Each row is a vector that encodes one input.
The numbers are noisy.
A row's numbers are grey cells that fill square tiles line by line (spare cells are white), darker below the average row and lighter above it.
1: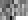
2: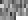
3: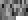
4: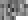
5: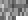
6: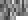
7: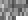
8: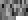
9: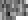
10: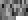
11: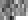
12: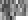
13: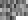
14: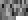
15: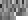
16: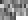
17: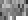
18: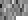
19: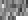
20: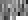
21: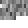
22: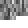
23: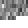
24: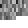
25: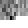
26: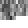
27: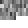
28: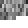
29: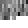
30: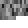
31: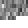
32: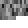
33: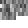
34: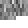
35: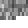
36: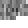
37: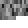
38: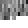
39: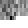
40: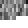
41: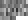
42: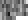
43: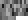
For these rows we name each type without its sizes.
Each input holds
a list of points on a circle.
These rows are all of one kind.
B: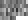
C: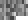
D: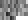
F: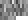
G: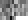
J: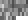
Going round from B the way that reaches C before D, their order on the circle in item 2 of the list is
B, F, J, C, G, D.
